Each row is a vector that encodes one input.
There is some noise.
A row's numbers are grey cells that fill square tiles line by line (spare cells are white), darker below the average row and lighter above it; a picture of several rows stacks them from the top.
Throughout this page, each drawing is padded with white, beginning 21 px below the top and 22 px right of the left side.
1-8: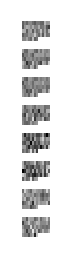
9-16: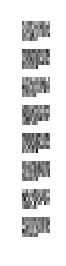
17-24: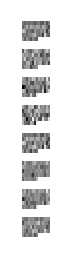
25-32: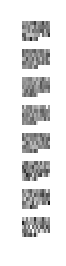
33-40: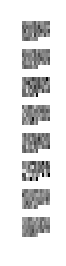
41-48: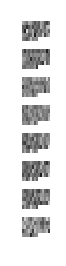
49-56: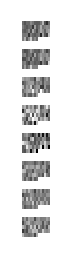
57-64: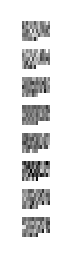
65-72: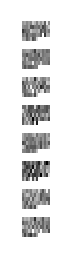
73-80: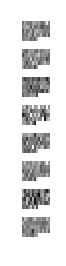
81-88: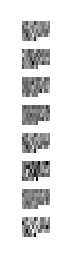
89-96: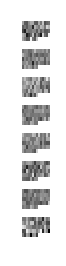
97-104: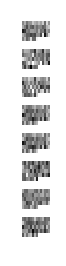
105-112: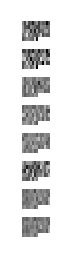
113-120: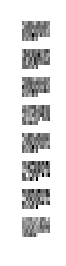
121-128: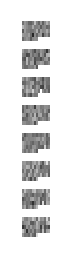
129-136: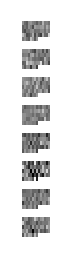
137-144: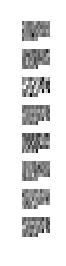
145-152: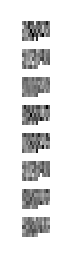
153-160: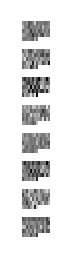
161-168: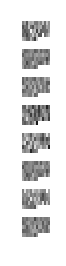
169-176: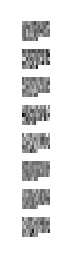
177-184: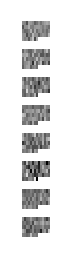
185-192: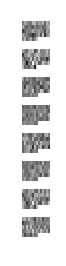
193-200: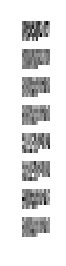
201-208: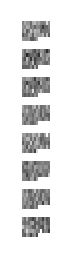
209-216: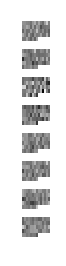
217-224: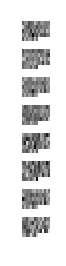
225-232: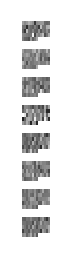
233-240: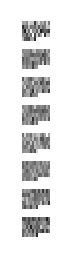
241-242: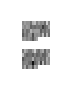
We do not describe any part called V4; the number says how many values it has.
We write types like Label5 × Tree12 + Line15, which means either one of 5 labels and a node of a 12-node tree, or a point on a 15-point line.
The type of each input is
(Bool × Label7 + V4) × Line9 + Label6.
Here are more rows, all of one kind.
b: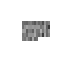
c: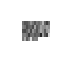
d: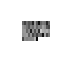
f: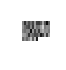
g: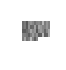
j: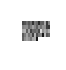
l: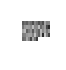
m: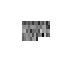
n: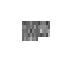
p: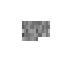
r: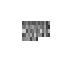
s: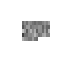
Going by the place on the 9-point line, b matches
d, l and m.
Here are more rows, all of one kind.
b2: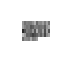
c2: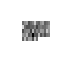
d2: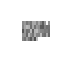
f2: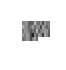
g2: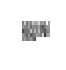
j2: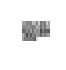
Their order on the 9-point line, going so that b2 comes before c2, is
j2, f2, b2, d2, g2, c2.
